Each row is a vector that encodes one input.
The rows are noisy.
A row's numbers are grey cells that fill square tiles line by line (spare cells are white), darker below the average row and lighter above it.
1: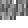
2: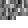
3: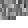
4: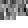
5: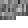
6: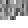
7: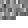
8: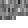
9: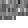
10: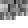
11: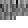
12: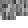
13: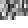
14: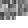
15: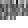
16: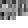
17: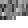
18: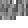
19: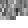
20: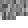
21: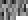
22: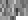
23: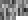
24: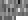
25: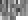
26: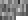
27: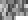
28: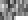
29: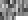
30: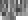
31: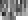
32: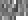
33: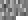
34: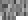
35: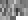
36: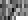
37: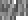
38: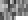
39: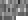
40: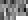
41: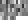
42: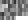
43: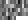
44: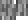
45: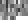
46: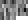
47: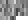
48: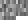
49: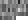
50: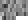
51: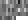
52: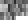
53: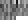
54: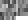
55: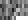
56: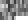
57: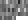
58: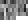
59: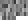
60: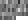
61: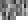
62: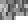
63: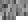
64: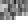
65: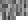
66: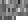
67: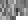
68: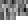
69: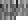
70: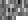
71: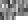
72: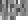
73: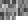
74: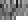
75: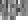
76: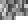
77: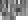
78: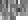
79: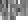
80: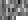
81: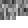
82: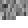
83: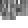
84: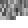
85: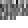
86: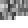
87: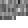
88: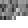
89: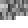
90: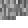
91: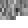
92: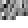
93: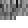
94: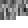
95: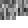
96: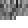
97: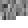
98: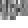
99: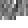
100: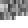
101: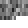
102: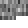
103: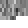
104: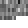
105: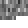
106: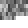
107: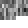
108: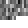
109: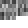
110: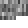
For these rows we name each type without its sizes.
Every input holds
either a point on a line, or three true/false values.
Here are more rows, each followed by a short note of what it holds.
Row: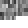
a point on a line
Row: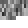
three true/false values
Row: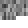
three true/false values
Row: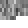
three true/false values
